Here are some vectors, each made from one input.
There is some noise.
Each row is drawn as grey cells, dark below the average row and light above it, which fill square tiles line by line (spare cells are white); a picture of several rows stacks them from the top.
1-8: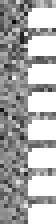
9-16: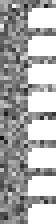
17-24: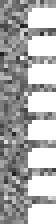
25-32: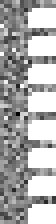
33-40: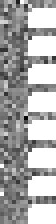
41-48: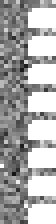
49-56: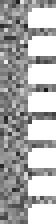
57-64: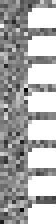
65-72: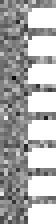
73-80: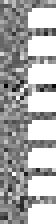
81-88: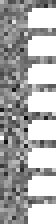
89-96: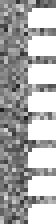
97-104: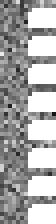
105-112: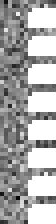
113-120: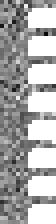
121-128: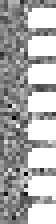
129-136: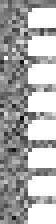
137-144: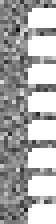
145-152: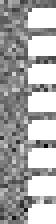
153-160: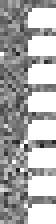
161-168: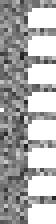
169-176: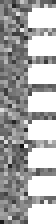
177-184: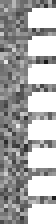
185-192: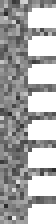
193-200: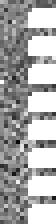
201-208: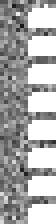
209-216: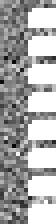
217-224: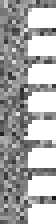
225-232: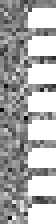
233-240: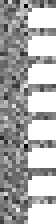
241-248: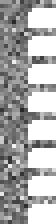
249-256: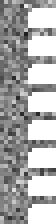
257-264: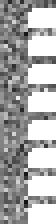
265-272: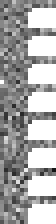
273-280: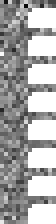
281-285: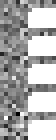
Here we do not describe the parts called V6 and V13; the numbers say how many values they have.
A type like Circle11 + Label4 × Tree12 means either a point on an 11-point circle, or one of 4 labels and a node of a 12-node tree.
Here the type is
(Bool × V6 × V13 + Unit) × Line12.
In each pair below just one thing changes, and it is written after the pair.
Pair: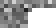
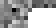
the place on the 12-point line
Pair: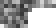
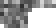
the value of V6
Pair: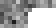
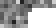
the place on the 12-point line
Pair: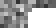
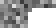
the place on the 12-point line
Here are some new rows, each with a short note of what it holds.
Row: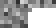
a point on a 12-point line
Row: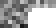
a point on a 12-point line
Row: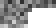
a point on a 12-point line, a true/false value, a value of V6 and a value of V13
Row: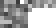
a point on a 12-point line
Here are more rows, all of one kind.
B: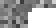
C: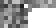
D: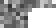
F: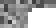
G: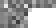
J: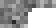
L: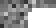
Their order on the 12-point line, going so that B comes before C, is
J, B, D, C, F, G, L.
